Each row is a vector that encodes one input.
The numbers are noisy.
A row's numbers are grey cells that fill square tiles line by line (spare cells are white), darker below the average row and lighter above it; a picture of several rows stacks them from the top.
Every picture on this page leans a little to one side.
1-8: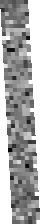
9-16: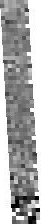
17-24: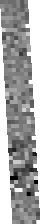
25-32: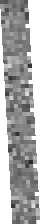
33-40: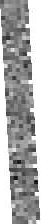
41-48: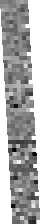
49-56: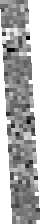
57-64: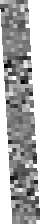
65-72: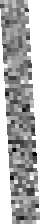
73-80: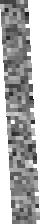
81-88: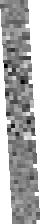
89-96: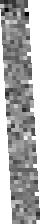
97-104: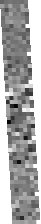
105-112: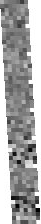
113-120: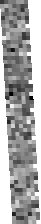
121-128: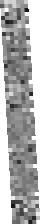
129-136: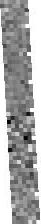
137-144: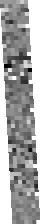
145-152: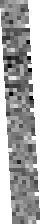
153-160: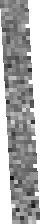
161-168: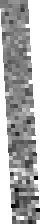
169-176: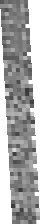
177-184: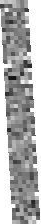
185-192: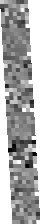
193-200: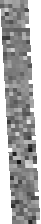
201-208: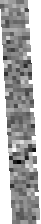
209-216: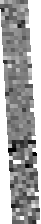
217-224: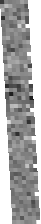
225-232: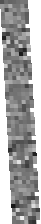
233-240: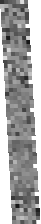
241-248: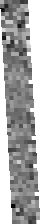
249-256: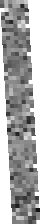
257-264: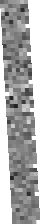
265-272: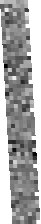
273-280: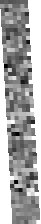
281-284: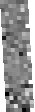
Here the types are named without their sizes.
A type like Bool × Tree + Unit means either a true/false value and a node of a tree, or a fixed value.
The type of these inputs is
(Bool × Bool × Bool × Bool + Unit) × Circle.
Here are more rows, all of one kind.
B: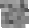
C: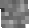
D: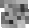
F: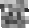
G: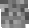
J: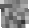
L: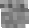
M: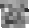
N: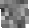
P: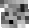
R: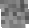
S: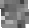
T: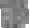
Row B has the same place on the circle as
D, P, R and S.
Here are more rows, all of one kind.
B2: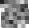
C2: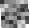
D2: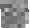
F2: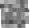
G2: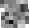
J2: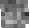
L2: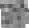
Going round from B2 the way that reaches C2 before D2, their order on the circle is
B2, C2, D2, F2, L2, J2, G2.
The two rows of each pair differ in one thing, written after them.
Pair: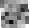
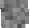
one of the four true/false values
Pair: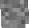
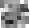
one of the four true/false values
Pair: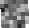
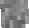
one of the four true/false values
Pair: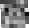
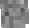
one of the four true/false values
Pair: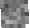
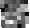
one of the four true/false values
